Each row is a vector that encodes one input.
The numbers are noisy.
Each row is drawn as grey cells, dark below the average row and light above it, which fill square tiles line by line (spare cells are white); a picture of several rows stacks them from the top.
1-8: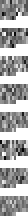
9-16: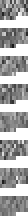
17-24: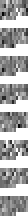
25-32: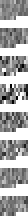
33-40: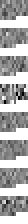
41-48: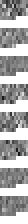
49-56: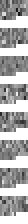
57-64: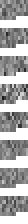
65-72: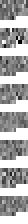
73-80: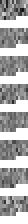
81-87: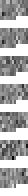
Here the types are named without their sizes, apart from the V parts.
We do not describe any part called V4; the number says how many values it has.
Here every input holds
a point on a line, a true/false value and a value of V4.
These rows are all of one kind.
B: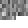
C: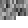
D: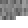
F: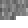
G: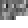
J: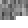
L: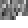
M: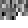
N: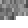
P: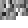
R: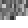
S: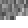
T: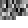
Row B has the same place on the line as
F, N and R.
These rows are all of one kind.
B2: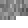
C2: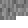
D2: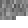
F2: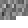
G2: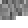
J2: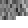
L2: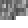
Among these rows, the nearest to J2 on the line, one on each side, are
C2 and G2.
